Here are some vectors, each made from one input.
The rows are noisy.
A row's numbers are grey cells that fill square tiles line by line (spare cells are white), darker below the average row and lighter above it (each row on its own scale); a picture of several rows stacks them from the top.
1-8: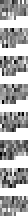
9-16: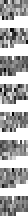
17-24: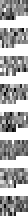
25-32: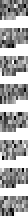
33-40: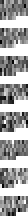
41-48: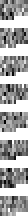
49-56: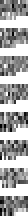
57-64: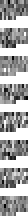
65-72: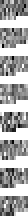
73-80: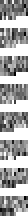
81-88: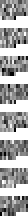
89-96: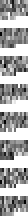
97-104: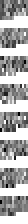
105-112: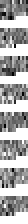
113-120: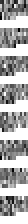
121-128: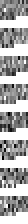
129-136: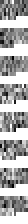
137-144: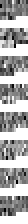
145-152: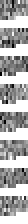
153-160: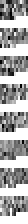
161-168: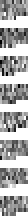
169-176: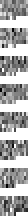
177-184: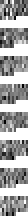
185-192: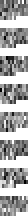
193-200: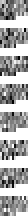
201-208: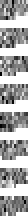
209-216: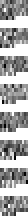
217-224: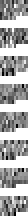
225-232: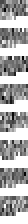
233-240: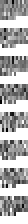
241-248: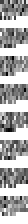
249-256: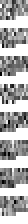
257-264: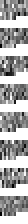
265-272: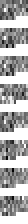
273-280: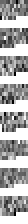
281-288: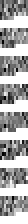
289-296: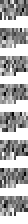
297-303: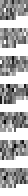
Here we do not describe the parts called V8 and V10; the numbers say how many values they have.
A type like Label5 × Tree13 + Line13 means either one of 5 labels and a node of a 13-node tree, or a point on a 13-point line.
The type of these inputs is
(Bool × Label5 + V8) × V10.
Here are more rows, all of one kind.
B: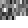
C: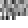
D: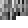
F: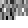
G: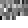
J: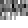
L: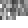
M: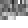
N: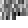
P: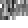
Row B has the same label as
C, F and G.
